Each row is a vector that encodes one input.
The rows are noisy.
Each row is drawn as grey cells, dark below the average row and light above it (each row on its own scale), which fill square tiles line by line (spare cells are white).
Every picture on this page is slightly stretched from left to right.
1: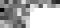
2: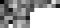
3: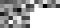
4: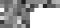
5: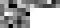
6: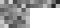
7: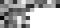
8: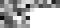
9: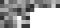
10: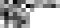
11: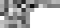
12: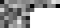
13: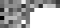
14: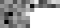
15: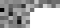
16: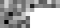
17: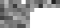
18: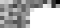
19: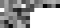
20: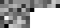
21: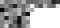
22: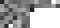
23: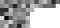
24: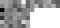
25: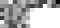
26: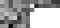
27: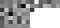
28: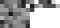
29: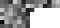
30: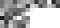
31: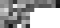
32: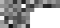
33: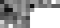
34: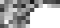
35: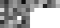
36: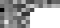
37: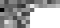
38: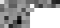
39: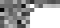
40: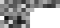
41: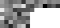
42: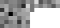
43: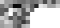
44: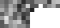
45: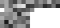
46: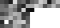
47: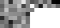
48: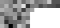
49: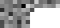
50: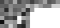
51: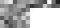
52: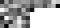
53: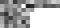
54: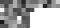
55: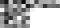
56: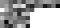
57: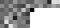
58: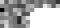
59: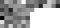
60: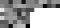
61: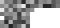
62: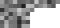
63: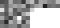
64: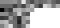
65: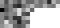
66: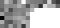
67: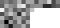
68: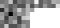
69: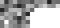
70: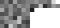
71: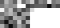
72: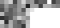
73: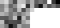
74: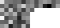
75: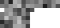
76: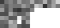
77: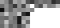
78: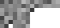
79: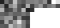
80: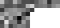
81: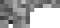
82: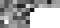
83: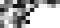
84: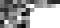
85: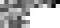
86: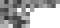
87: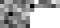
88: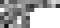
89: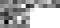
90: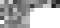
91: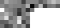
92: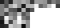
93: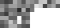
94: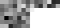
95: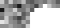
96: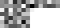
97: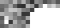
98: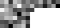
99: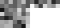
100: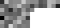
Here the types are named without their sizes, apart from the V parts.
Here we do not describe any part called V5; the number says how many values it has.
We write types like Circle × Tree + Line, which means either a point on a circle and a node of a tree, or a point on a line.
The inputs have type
Bool × Bool × Bool × (Line + V5).
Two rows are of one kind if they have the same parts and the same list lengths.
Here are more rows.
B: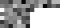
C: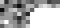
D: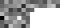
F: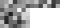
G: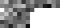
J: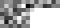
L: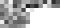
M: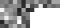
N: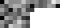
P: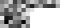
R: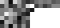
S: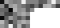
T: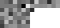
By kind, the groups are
B, D, G, J, R
C, F, L, M, N, P, S, T

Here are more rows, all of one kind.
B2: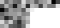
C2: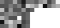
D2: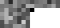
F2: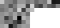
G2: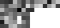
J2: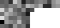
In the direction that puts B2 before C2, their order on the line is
D2, F2, J2, B2, G2, C2.
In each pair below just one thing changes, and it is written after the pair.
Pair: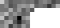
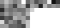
the place on the line
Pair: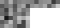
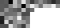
one of the three true/false values
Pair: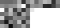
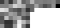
one of the three true/false values
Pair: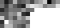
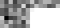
one of the three true/false values
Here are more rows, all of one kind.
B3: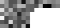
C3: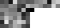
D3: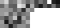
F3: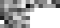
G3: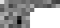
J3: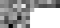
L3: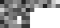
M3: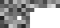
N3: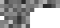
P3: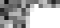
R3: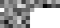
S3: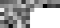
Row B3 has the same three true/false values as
D3, G3, M3 and R3.
